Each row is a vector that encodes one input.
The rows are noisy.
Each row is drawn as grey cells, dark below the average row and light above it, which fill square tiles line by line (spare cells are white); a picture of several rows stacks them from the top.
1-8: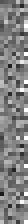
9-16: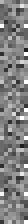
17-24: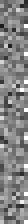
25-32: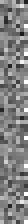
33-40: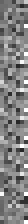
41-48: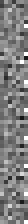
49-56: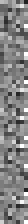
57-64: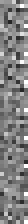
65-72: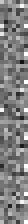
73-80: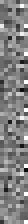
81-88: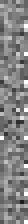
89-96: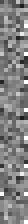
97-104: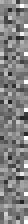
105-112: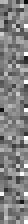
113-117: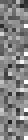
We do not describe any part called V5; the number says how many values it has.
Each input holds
a point on a 7-point line and a value of V5, together with either a fixed value, or three true/false values.
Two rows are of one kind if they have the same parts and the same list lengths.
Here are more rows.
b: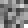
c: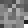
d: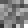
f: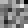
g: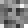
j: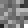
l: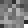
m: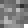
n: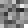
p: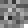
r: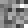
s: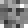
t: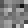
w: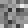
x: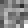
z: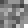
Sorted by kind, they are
b, f, g, n, r, s, w
c, d, j, l, m, p, t, x, z

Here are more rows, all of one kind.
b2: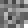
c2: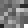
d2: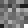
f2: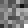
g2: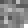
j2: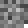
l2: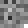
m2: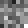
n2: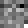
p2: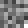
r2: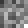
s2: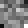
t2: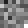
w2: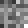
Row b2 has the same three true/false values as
f2, m2, p2 and w2.
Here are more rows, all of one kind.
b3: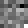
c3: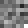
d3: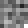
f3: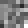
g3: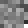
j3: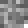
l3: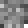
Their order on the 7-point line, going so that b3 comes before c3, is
d3, b3, g3, c3, f3, j3, l3.
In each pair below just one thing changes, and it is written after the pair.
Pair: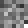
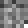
the place on the 7-point line
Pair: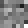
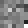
one of the three true/false values
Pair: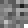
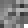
the place on the 7-point line
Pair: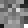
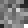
the place on the 7-point line
